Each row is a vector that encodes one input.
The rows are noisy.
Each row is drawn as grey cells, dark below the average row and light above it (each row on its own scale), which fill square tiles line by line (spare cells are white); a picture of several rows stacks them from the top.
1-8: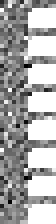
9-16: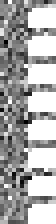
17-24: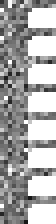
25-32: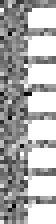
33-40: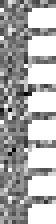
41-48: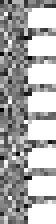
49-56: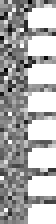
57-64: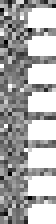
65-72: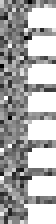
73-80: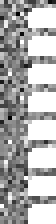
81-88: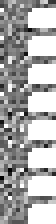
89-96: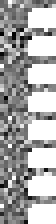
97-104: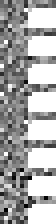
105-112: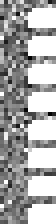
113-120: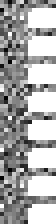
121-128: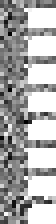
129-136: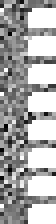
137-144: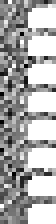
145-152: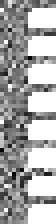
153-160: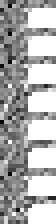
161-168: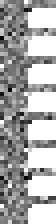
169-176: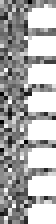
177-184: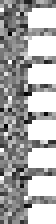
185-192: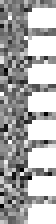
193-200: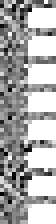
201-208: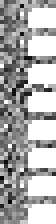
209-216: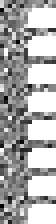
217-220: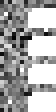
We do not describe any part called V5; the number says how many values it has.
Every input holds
a true/false value, together with either a node of a 12-node tree, or a value of V5.
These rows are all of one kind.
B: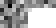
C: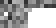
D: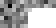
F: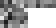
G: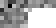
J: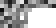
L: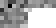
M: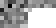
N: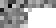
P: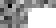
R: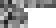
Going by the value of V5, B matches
D, F, P and R.
